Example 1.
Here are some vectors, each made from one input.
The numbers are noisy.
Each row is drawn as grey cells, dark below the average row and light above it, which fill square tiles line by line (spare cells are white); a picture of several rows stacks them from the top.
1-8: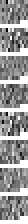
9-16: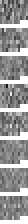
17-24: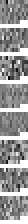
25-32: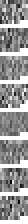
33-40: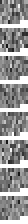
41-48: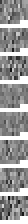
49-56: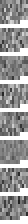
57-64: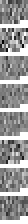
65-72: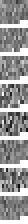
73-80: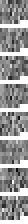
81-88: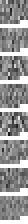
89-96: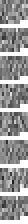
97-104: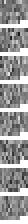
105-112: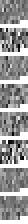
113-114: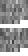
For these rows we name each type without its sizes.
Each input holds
a node of a tree.
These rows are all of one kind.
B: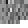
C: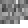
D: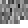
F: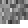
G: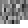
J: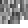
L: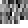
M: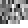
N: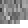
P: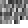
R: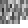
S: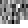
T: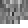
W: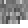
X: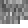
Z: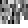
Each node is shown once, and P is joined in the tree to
J.
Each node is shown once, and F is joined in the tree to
L.
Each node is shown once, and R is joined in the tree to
J, L and Z.
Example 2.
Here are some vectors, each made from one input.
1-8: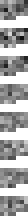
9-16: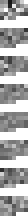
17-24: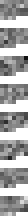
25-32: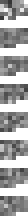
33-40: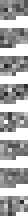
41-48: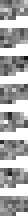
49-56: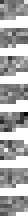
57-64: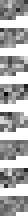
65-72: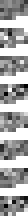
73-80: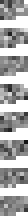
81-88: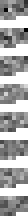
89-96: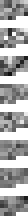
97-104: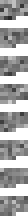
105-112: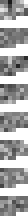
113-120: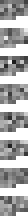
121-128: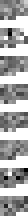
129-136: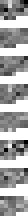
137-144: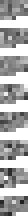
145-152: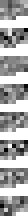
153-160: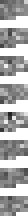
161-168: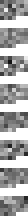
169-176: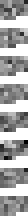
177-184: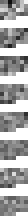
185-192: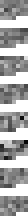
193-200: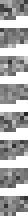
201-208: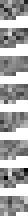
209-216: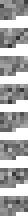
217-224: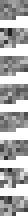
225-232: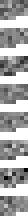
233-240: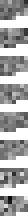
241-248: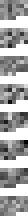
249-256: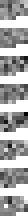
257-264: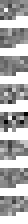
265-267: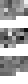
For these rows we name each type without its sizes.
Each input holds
a label.
